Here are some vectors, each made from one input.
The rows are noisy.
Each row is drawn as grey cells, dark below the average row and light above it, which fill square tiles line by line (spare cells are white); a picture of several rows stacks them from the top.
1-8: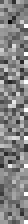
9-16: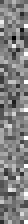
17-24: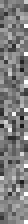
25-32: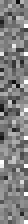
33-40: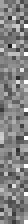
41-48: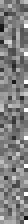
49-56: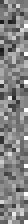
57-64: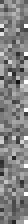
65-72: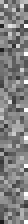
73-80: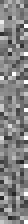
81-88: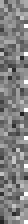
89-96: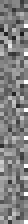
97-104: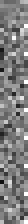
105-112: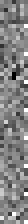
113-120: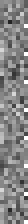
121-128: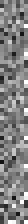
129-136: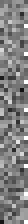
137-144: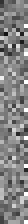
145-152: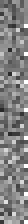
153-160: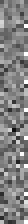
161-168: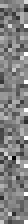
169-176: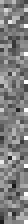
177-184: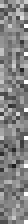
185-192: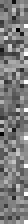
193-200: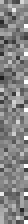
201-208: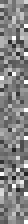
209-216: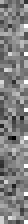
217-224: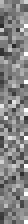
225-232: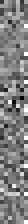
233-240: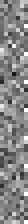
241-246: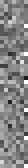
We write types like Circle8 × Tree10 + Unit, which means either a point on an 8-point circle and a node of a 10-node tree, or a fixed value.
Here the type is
(Bool × Circle6 + Unit) × (Circle11 + Unit).
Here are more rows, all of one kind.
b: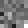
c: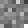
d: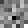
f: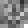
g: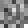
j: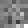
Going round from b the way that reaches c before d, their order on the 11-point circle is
b, j, f, c, g, d.
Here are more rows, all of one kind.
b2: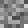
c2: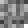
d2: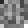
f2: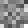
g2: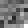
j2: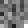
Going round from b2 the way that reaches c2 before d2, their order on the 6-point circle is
b2, g2, c2, d2, f2, j2.
